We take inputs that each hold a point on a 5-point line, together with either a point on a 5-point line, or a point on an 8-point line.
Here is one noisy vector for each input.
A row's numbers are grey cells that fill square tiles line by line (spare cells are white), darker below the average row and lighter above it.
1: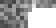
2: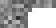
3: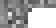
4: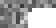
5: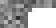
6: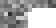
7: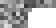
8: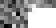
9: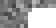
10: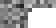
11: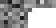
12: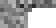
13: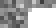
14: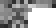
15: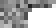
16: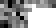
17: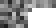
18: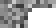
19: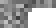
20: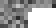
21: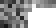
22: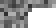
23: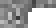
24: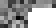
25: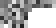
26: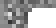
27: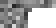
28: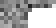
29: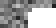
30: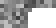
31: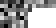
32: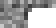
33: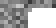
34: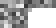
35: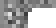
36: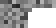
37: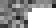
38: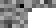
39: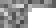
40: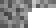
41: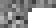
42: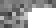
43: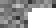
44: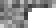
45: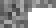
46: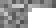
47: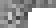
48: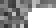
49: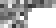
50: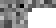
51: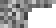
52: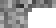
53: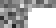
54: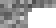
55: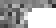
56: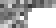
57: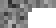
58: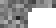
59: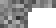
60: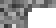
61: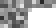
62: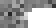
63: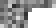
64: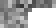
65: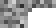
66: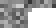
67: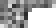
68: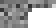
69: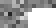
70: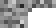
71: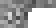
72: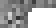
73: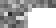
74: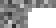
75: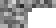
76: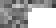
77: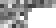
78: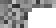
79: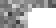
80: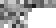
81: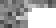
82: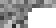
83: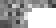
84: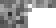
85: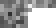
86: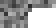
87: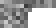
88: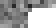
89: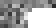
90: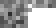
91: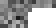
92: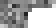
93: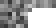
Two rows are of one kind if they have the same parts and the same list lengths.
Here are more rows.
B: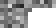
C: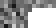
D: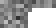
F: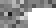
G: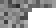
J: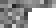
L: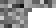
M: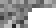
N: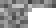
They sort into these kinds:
B, C, F, G, J, L, M
D, N

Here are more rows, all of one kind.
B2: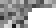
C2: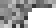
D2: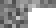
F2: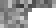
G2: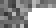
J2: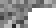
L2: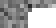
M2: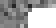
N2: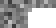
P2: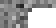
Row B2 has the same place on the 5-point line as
J2, L2 and M2.
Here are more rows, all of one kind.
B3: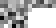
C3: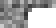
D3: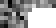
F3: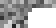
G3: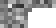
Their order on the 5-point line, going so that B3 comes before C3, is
B3, D3, F3, C3, G3.
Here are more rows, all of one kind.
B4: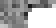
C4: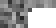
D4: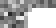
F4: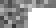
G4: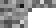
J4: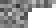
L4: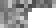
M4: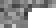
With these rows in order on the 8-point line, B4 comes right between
J4 and M4.
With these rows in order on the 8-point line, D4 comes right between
G4 and L4.
